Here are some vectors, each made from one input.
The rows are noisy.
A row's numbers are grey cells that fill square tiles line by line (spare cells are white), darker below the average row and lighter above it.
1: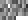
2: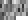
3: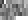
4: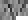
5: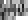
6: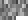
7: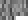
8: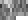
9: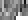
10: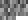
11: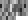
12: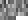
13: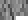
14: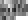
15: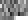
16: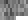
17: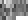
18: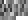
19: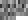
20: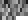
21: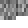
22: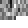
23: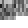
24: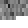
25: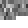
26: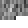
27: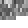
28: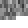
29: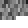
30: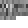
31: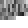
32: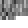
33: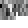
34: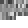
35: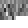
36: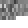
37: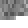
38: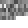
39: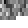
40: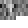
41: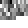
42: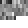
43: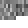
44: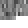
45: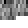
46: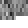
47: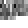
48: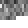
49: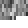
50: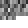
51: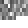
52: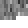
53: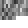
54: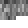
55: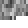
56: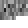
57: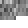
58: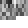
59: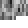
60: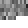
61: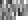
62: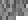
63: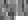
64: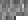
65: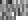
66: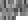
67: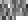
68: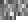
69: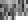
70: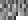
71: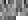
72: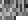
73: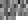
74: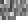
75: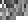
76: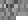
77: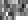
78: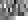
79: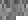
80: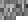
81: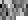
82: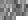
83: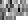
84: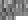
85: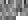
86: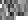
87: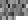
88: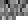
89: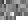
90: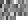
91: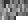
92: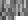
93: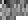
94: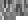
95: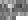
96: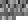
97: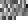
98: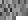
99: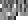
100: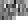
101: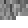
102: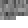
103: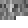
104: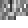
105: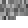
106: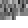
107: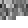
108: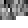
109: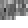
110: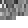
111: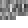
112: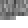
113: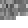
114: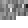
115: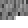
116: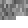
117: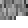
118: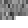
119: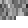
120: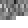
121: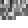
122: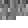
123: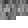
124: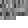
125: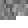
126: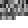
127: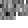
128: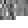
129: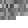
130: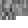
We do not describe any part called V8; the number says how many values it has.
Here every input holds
a node of a 9-node tree, together with either a point on a 7-point line, or a value of V8.
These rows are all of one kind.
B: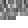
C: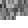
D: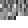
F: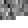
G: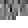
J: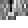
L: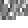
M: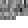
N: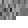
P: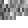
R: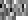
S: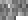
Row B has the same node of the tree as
C and M.
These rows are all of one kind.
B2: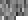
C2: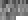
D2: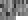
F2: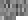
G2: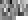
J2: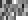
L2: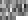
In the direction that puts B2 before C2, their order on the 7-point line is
F2, G2, B2, C2, D2, J2, L2.
